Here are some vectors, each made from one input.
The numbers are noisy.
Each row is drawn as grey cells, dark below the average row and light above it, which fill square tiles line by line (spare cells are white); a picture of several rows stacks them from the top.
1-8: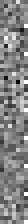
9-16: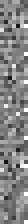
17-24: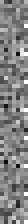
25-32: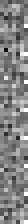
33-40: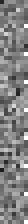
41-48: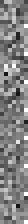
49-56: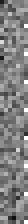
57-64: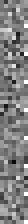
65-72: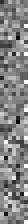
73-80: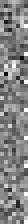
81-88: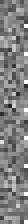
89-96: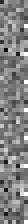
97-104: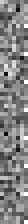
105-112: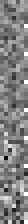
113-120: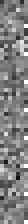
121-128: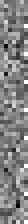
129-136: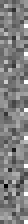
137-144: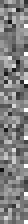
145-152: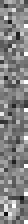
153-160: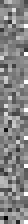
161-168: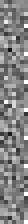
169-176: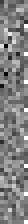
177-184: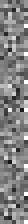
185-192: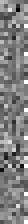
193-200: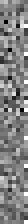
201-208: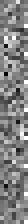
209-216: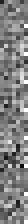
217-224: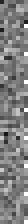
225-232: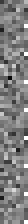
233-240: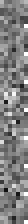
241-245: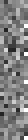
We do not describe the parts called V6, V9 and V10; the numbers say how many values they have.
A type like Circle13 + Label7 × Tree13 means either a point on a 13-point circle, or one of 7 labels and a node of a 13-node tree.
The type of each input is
Bool × V10 + Line7 + (Line8 + V9) × V6.
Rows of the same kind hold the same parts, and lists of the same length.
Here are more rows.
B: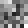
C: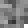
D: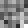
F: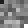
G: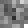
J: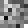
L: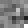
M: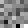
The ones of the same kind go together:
B, J
C, G, L
D, M
F

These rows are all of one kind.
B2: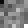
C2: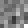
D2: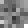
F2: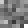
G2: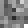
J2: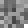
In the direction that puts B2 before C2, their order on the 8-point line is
J2, B2, G2, C2, D2, F2.
